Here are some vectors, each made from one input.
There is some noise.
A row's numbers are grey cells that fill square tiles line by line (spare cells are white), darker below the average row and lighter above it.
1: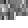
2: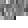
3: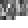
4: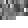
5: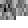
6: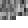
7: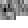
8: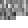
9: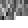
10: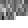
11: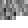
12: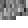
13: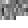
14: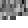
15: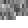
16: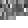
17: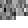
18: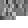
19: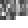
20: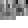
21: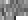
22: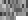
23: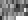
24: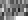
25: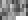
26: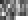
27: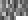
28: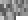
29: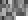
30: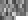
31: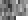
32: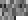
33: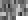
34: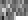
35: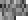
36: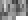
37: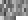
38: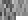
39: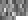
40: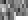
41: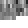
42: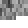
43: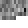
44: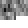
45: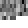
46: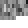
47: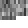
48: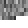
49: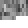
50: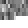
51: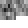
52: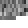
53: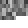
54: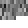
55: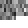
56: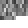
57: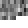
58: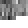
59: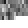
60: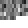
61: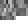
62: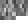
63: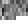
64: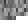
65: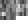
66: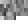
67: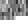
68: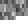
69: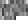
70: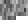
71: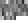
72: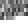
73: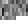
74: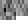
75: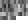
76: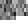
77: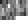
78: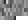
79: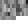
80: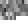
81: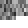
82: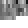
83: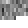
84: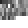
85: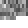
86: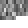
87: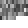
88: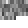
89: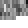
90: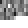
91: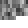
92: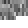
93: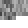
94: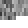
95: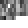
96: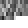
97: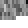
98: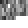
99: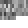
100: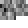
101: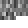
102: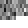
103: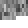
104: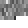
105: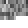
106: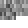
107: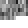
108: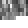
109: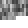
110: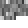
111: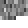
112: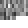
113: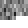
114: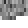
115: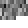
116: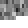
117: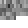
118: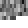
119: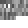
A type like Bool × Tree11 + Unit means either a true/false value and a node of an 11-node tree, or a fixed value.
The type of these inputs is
(Line5 + Line10) × Line7.
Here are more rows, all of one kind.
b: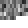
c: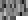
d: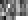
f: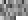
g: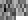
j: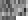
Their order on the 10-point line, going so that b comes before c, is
b, c, f, j, g, d.
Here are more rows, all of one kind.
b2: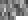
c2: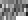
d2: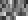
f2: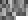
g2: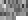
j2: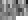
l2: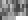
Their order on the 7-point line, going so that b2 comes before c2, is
d2, f2, b2, g2, j2, l2, c2.
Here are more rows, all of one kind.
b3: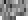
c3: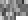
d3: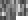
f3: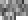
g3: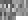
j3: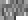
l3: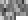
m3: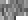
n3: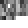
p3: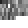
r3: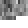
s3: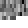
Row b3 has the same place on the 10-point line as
c3, f3, l3 and s3.
